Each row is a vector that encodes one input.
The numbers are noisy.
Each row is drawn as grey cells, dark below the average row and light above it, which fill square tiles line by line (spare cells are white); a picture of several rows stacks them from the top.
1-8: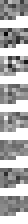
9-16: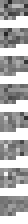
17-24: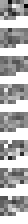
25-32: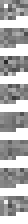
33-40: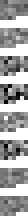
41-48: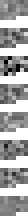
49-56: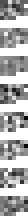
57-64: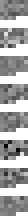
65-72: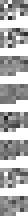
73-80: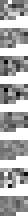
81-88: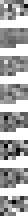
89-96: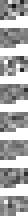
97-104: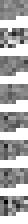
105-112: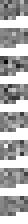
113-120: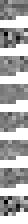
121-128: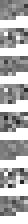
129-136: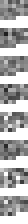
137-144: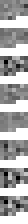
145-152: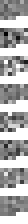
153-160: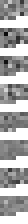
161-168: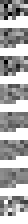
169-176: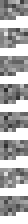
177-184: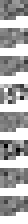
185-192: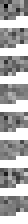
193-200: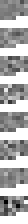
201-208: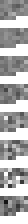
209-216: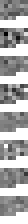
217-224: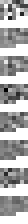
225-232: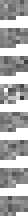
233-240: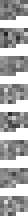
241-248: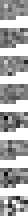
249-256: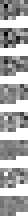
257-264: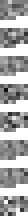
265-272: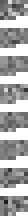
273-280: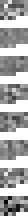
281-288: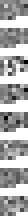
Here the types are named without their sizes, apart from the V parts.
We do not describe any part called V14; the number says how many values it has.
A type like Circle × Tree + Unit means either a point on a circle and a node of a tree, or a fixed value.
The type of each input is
(Bool × Bool × Bool × Bool + V14) × (Tree + Unit).
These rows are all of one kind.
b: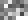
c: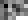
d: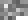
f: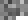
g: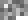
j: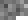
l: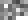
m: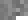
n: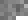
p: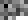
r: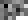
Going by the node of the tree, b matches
j and l.
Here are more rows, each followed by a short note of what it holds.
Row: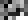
a node of a tree and a value of V14
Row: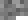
a value of V14
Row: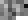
a value of V14
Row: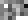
a value of V14
